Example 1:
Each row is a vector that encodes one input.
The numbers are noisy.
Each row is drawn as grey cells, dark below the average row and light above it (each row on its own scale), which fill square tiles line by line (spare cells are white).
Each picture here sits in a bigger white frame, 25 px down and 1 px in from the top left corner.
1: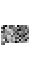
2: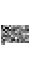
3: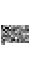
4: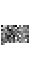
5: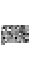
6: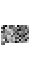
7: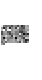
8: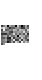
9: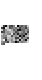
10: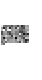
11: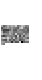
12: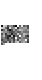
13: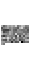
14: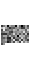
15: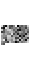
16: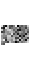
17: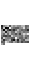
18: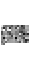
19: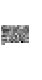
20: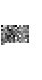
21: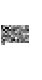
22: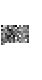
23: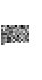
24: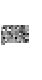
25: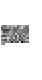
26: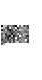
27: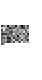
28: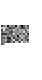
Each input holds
a point on a 6-point circle.
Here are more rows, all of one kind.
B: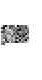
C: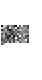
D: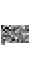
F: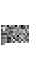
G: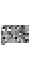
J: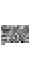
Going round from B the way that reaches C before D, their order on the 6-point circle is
B, G, F, C, D, J.
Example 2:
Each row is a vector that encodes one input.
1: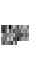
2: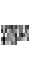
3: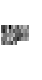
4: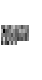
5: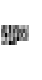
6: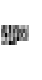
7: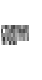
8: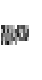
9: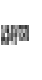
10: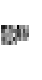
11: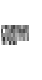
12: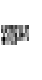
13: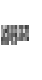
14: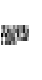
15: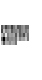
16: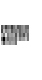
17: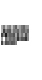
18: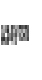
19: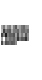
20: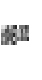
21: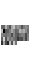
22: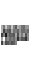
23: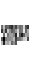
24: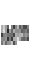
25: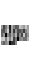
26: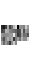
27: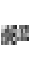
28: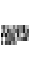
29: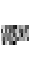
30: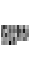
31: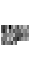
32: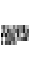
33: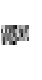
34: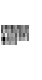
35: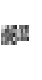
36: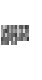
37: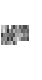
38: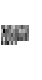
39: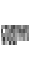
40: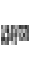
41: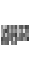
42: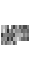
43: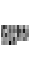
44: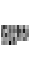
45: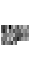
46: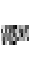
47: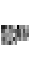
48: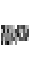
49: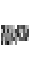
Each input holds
four true/false values.
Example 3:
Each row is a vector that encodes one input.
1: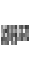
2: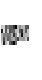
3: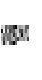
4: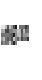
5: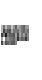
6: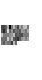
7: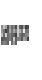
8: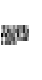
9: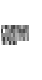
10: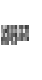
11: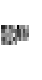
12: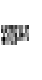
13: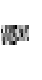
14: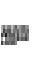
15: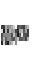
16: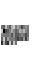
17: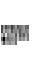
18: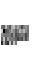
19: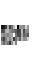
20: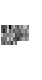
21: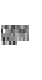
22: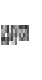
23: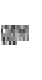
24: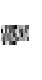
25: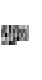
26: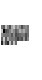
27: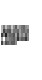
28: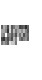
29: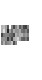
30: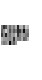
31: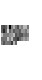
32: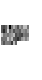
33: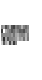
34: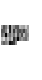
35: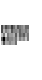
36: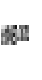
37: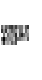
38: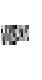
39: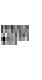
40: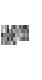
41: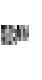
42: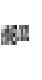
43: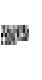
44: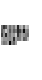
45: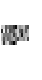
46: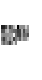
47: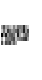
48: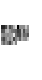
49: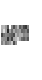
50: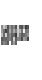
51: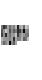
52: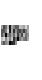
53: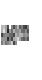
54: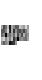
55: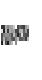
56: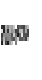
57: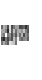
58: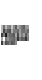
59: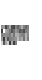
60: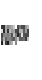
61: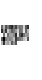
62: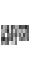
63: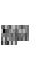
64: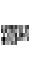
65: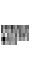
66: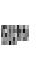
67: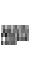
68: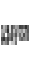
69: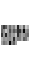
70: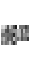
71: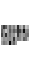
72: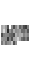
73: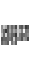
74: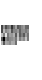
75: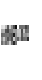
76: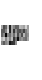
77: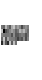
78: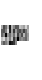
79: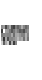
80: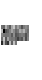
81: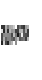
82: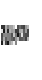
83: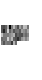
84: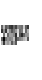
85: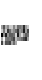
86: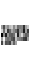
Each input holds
four true/false values.
